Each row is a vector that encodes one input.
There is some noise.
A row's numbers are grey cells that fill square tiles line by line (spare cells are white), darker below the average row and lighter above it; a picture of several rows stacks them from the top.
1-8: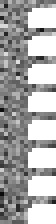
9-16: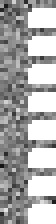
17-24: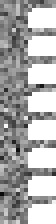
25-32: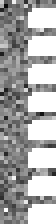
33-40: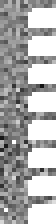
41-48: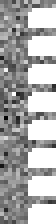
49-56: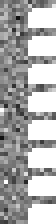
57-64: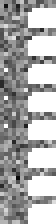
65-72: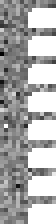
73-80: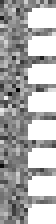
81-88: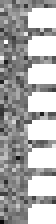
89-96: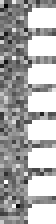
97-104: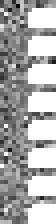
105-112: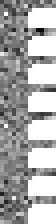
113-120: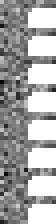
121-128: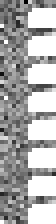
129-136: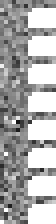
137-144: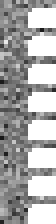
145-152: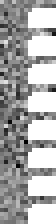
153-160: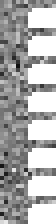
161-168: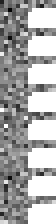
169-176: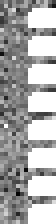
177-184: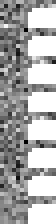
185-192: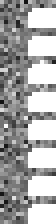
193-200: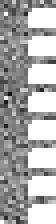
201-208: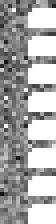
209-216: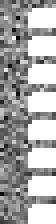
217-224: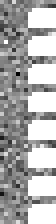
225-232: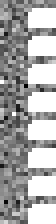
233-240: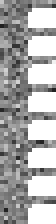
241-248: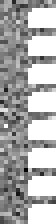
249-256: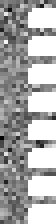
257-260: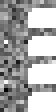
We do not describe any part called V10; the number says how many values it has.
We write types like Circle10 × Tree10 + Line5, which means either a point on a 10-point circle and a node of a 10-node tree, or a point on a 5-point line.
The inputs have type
Circle11 × (Line5 + V10).
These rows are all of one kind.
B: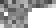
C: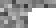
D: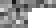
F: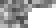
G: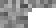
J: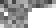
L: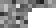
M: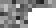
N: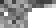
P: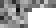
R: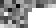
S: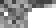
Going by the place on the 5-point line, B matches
F, G and J.
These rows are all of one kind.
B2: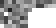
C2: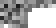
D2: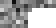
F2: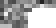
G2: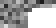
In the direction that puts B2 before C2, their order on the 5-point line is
F2, G2, B2, C2, D2.
